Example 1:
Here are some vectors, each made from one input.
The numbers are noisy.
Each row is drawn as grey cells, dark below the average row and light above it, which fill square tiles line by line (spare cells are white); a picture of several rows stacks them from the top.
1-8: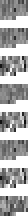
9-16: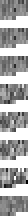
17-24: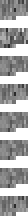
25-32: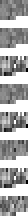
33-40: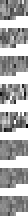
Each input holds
a point on a 6-point line.
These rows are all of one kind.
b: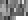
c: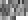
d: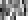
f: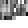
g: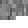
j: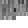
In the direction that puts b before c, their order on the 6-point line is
f, b, g, j, c, d.
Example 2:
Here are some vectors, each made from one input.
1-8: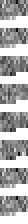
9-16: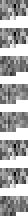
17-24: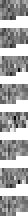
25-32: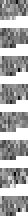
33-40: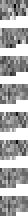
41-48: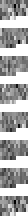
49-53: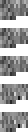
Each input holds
a point on a 5-point line.
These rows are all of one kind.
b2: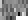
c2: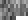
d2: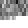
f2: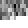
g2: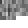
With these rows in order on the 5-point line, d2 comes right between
f2 and g2.
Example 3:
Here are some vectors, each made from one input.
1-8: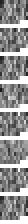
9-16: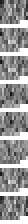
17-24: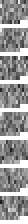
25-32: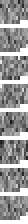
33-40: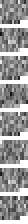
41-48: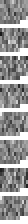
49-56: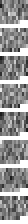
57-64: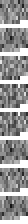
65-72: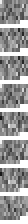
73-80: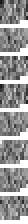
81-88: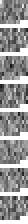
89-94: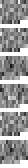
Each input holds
a point on an 8-point line.
